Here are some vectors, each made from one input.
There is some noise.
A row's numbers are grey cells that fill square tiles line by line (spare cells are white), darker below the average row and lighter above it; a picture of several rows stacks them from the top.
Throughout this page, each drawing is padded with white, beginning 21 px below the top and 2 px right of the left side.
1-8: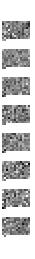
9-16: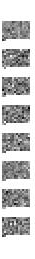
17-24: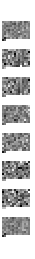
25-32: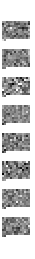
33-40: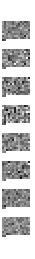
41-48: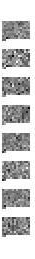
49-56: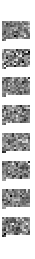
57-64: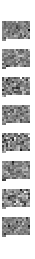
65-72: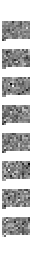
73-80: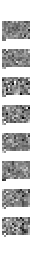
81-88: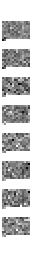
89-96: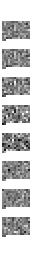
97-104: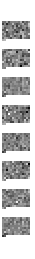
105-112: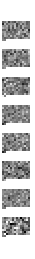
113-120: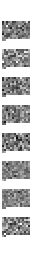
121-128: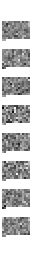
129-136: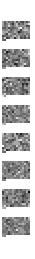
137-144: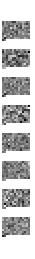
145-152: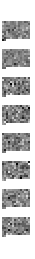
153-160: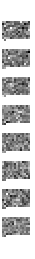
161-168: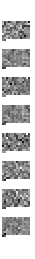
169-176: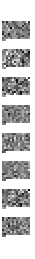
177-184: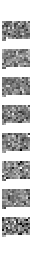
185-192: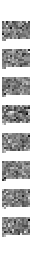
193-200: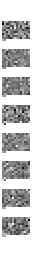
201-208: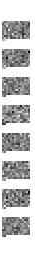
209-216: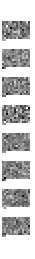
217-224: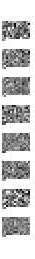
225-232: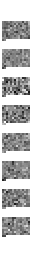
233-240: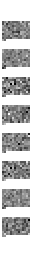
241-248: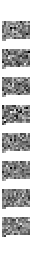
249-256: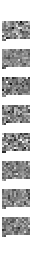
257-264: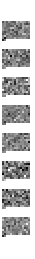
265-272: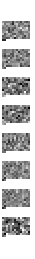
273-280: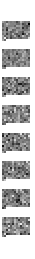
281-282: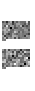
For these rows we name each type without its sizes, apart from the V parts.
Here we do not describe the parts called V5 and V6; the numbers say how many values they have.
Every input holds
a point on a line, a node of a tree and a value of V5, together with either three true/false values, or a value of V6.
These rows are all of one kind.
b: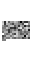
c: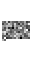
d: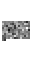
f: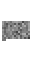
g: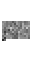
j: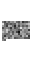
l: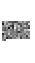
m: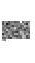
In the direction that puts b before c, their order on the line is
b, l, d, m, f, g, j, c.
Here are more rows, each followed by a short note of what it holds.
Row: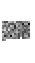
a point on a line, a node of a tree, a value of V5 and a value of V6
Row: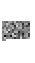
a point on a line, a node of a tree, a value of V5 and a value of V6
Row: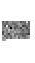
a point on a line, a node of a tree, a value of V5 and a value of V6
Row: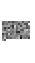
a point on a line, a node of a tree, three true/false values and a value of V5
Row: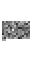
a point on a line, a node of a tree, a value of V5 and a value of V6
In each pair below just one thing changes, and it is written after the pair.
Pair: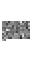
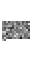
the value of V5
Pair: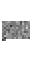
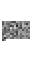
the place on the line
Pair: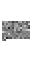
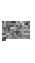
one of the three true/false values
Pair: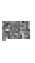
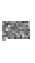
the node of the tree
